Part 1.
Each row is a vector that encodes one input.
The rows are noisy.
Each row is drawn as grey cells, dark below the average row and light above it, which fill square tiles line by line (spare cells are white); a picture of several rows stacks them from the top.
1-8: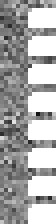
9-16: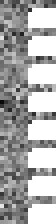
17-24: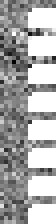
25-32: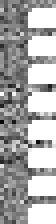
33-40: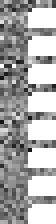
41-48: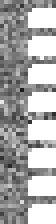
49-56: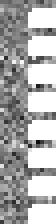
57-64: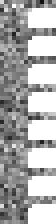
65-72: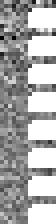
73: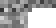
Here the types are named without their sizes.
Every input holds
either a fixed value, or four true/false values.
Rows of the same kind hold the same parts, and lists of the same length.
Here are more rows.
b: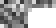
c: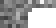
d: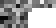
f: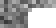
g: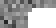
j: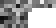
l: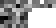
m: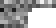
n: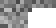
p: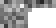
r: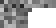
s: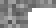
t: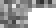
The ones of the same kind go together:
b, f, g, n, p, r, s, t
c, d, j, l, m

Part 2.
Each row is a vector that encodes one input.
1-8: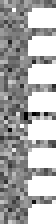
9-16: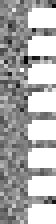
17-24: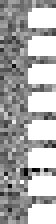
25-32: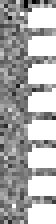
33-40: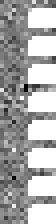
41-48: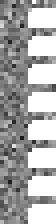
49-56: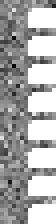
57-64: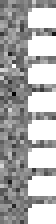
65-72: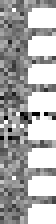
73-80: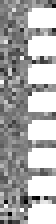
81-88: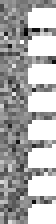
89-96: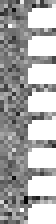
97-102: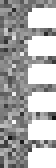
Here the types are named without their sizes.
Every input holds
either a fixed value, or three true/false values.
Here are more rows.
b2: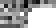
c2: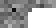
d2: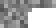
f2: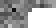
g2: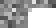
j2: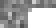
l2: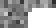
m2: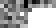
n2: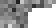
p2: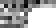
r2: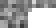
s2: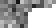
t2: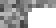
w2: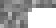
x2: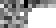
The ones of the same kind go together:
b2, m2, p2, x2
c2, d2, f2, g2, j2, l2, n2, r2, s2, t2, w2

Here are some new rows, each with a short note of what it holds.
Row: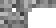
three true/false values
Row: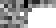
a fixed value
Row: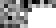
a fixed value
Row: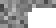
three true/false values
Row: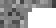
three true/false values
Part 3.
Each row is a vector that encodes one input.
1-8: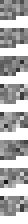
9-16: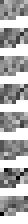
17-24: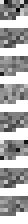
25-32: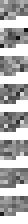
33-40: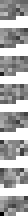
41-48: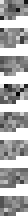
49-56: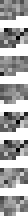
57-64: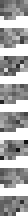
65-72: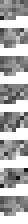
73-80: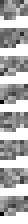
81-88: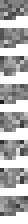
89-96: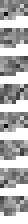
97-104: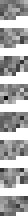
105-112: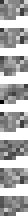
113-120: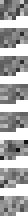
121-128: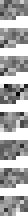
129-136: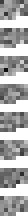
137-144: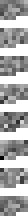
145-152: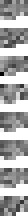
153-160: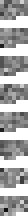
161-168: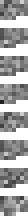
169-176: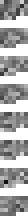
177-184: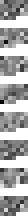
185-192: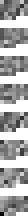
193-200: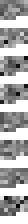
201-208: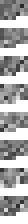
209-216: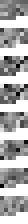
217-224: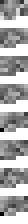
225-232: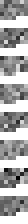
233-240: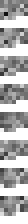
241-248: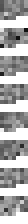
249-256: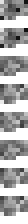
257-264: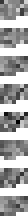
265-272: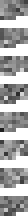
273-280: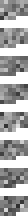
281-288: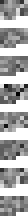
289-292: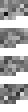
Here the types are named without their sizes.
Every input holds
a point on each of two lines.
